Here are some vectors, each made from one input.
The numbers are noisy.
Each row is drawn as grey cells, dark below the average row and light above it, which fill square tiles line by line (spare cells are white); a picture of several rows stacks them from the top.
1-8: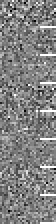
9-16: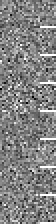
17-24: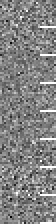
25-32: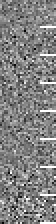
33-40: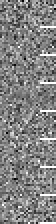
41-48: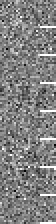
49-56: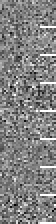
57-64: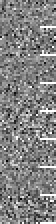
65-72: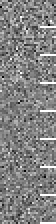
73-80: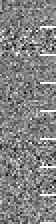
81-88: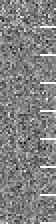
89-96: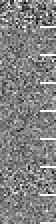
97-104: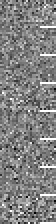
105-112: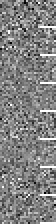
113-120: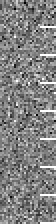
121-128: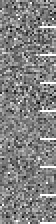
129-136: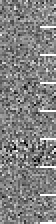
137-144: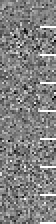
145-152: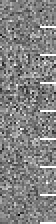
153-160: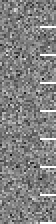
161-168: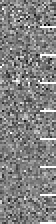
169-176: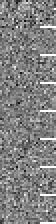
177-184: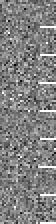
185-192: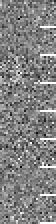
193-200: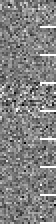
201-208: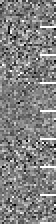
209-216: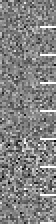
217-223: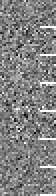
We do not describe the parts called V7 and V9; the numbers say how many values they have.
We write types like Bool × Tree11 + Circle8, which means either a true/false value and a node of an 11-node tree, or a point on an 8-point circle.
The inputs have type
(Bool × Line8 + Line4) × V9 + V7.
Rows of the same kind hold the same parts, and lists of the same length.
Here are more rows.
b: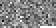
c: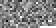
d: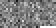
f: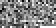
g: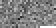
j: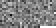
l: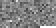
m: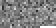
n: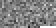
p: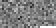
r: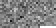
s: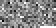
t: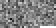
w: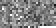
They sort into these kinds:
b, c, s, w
d, j, l, n
f, g, m, p, r, t

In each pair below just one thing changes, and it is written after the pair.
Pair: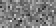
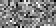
the place on the 8-point line
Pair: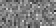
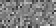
the place on the 8-point line
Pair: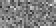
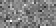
the value of V9
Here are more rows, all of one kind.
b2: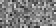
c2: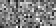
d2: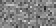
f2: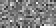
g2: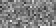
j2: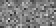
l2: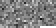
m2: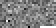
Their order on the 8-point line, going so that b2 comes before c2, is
j2, d2, l2, b2, m2, c2, g2, f2.
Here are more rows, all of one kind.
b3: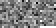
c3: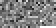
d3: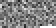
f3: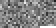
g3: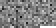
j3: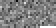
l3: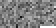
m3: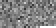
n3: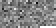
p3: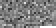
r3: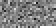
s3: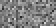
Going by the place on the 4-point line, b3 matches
c3 and m3.
